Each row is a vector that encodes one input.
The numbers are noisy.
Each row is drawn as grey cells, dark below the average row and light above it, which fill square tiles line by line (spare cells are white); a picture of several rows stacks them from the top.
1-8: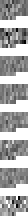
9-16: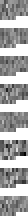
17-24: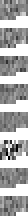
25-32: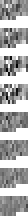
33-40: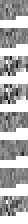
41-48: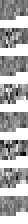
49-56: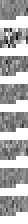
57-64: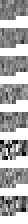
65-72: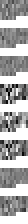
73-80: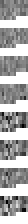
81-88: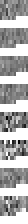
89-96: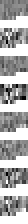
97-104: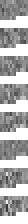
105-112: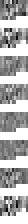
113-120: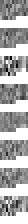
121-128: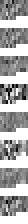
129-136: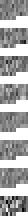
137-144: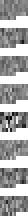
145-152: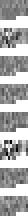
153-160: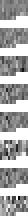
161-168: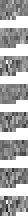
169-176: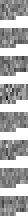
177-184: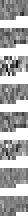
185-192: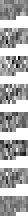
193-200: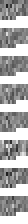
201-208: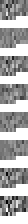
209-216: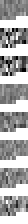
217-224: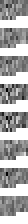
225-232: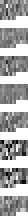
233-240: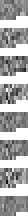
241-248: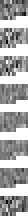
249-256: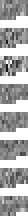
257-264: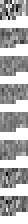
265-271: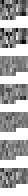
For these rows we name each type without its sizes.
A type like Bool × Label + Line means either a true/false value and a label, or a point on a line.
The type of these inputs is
Bool × Label + Unit.
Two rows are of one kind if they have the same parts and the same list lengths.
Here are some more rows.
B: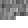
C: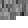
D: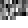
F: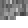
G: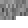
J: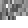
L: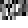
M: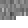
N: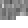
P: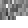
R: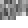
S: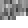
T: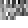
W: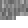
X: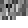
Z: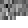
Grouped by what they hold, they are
B, C, D, F, G, J, L, M, N, P, R, S, W, X, Z
T

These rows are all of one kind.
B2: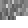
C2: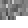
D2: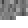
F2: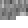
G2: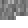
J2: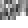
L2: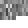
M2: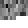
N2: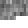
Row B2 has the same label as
C2, D2 and G2.
